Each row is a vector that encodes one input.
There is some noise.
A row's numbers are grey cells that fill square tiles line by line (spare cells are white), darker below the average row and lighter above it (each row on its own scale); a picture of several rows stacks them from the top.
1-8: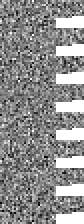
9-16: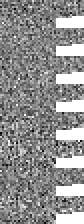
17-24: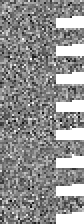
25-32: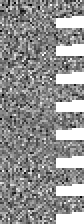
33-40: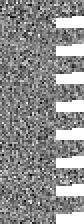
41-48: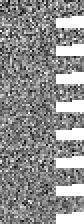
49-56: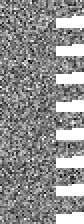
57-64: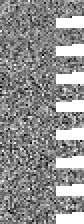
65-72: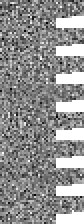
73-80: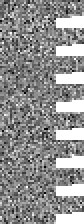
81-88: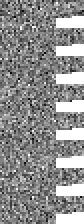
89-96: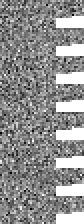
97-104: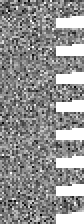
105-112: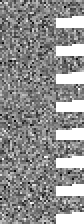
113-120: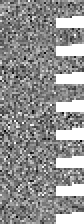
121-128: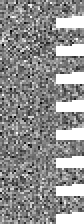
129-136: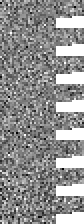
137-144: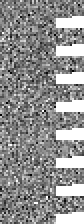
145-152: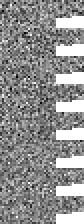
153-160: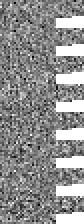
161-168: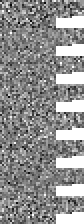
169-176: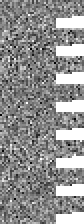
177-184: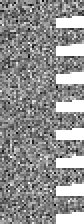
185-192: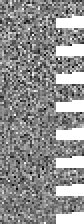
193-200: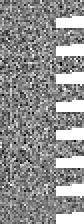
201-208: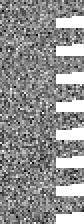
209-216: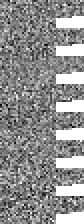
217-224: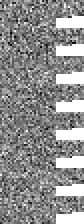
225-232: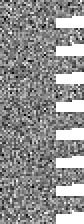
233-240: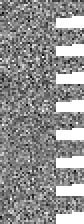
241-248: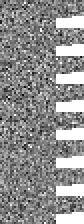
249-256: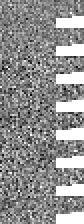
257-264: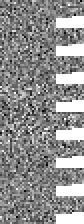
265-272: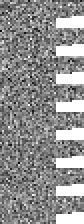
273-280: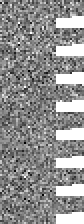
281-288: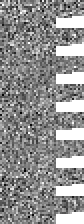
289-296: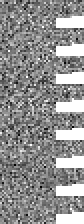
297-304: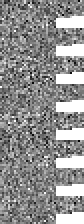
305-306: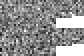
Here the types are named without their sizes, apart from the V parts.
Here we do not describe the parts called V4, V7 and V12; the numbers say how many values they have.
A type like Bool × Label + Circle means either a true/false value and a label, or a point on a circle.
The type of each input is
Bool × Circle × Circle × Label × V4 × V7 + Line × V12.
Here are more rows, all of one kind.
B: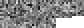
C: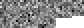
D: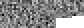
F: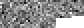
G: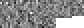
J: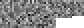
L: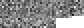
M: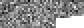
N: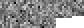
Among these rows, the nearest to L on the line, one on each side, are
J and N.
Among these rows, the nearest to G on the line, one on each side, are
B and F.
